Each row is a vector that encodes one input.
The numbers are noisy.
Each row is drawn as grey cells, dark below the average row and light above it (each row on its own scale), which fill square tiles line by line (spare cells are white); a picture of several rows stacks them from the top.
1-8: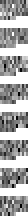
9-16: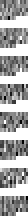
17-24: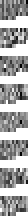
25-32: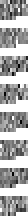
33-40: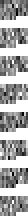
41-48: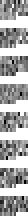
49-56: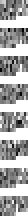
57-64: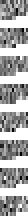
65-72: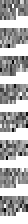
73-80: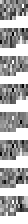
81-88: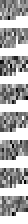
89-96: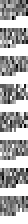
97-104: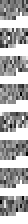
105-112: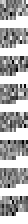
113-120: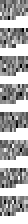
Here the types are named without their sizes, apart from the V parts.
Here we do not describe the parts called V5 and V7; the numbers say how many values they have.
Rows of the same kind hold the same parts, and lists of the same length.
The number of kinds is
2.
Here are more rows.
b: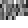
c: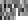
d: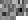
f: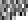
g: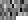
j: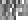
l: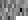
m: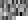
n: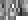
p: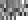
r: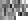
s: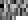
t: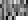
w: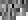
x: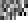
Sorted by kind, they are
b, f, g, m, p, s, t, w, x
c, d, j, l, n, r

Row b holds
a point on each of two lines and a value of V7.
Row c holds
a point on a line, a value of V5 and a value of V7.
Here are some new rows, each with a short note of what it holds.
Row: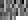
a point on each of two lines and a value of V7
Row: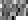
a point on a line, a value of V5 and a value of V7
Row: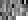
a point on each of two lines and a value of V7
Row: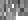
a point on a line, a value of V5 and a value of V7
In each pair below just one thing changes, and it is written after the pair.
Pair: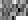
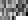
the value of V5
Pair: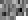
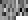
the value of V5
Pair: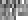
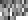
the value of V7
